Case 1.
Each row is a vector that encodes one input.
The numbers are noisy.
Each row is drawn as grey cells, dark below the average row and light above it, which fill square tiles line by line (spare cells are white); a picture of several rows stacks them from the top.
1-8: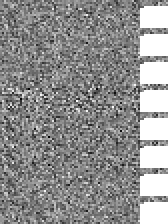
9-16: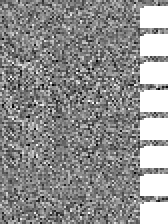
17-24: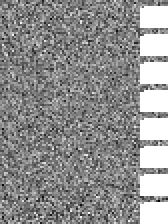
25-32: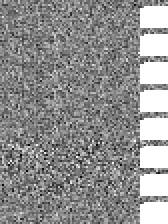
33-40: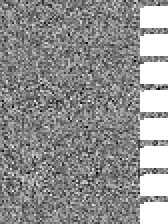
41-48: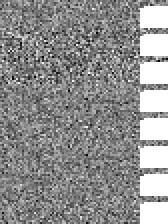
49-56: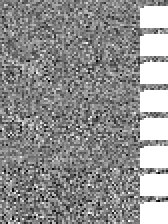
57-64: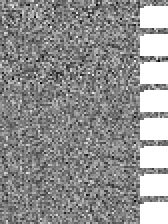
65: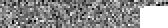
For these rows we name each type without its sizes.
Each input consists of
a point on a line.
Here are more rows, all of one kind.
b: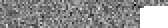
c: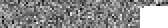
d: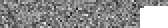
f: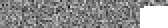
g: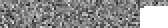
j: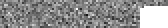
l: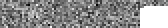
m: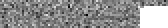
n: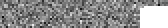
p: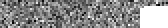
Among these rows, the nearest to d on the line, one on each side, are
b and g.
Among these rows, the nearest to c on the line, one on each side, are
n and p.
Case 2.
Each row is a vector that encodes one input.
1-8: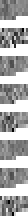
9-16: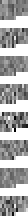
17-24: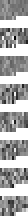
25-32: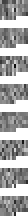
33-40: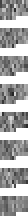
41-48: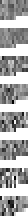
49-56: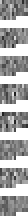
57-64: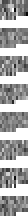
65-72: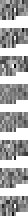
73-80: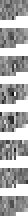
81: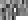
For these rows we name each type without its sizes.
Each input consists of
three true/false values.
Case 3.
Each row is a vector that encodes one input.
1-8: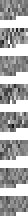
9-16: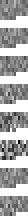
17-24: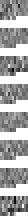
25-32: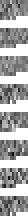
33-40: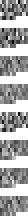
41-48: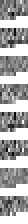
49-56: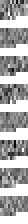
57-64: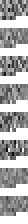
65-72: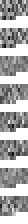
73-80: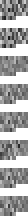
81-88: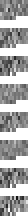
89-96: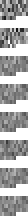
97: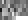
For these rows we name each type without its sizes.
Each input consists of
a node of a tree.
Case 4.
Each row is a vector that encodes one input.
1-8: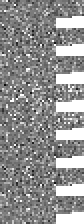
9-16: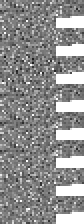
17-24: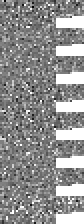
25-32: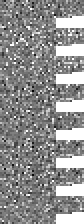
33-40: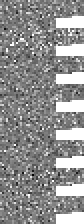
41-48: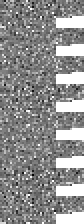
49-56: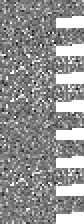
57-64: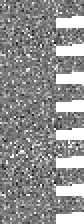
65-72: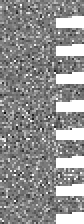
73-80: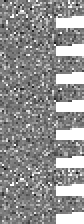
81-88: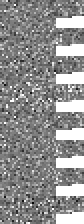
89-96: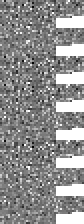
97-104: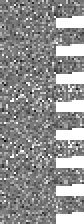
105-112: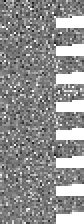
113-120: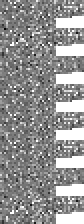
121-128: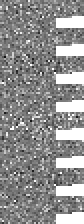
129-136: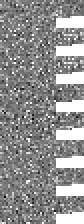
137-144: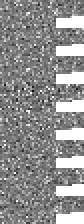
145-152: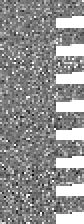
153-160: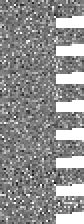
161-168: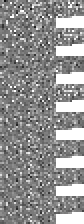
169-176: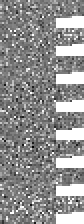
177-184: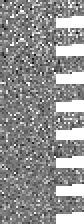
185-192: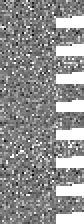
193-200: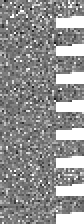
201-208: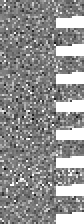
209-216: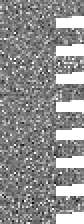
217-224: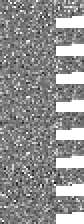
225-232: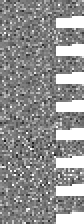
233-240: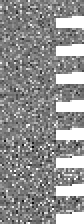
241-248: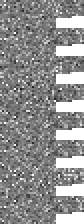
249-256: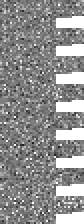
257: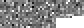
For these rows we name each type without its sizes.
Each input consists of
a point on a line.
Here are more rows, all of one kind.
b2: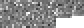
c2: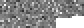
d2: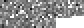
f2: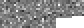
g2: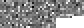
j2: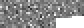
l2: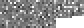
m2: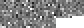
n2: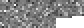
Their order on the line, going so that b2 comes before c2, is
d2, l2, j2, b2, c2, f2, n2, m2, g2.
